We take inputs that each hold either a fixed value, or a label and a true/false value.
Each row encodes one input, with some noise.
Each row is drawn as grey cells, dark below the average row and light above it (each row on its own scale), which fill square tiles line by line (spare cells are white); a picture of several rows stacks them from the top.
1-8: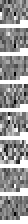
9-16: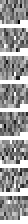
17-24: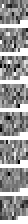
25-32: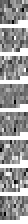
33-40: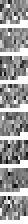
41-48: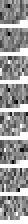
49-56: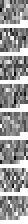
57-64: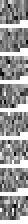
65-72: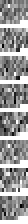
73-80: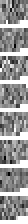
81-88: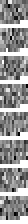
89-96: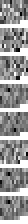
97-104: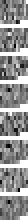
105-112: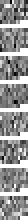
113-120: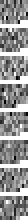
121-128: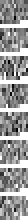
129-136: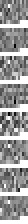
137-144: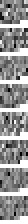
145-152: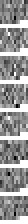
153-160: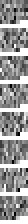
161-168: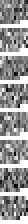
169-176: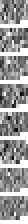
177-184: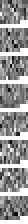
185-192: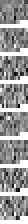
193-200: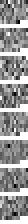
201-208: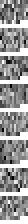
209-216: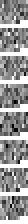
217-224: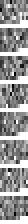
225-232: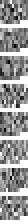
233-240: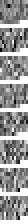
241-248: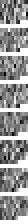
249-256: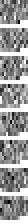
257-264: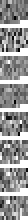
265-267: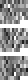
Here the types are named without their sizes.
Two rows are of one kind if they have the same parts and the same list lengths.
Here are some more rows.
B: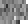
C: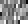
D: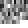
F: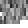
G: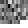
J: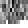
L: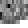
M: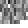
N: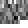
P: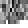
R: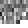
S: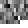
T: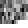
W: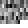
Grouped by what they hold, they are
B, C, D, F, G, L, M, N, R, S, T, W
J, P

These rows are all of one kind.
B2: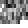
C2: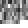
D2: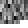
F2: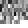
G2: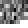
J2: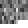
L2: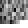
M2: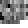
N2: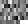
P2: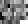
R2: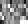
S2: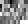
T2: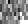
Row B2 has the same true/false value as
D2, M2, N2 and P2.
